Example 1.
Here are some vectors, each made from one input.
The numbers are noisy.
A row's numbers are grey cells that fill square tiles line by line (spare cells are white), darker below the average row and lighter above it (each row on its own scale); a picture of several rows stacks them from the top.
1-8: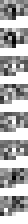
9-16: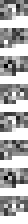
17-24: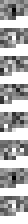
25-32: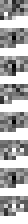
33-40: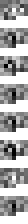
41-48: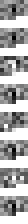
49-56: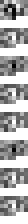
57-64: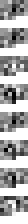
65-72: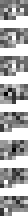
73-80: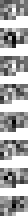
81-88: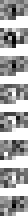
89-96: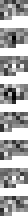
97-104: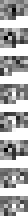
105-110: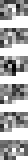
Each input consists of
a point on a 14-point line.
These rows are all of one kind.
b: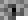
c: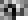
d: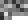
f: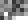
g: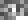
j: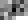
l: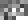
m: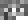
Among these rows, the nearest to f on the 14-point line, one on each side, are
d and j.
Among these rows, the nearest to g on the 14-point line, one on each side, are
d and m.
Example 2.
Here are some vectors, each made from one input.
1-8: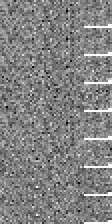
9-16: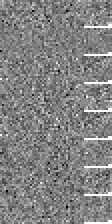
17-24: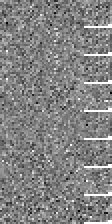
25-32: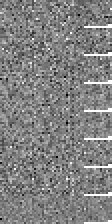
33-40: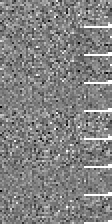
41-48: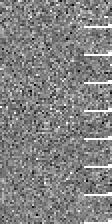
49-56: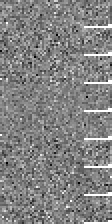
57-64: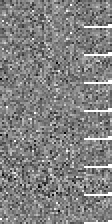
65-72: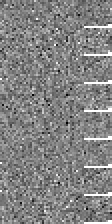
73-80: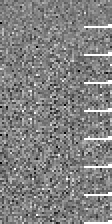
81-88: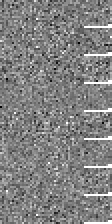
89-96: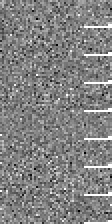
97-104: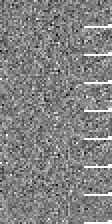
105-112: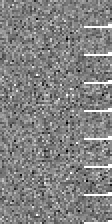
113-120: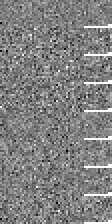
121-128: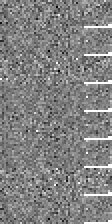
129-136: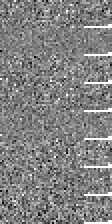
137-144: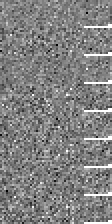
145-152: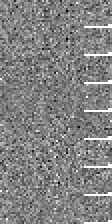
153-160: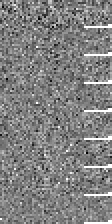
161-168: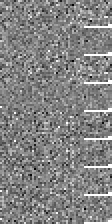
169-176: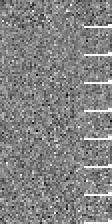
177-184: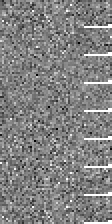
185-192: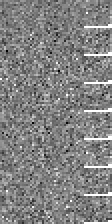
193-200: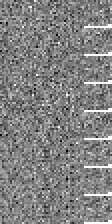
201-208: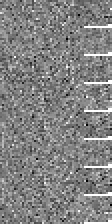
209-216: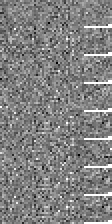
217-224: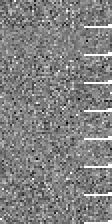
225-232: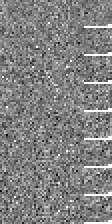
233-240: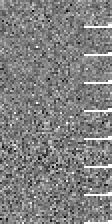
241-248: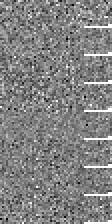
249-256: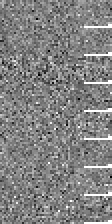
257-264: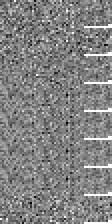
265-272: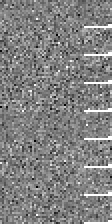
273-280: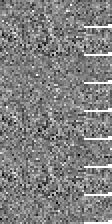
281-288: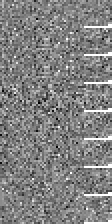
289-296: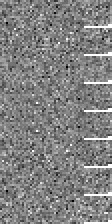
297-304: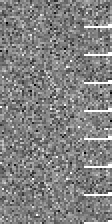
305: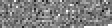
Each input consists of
either a fixed value, or five true/false values.
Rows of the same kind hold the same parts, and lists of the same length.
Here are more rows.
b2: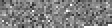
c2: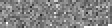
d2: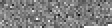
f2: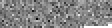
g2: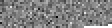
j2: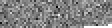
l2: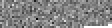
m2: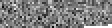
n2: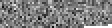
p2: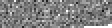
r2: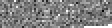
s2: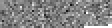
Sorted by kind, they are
b2, c2, d2, f2, g2, j2, l2, p2, r2, s2
m2, n2

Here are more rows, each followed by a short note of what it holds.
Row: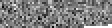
a fixed value
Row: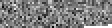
a fixed value
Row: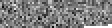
a fixed value
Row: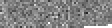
five true/false values
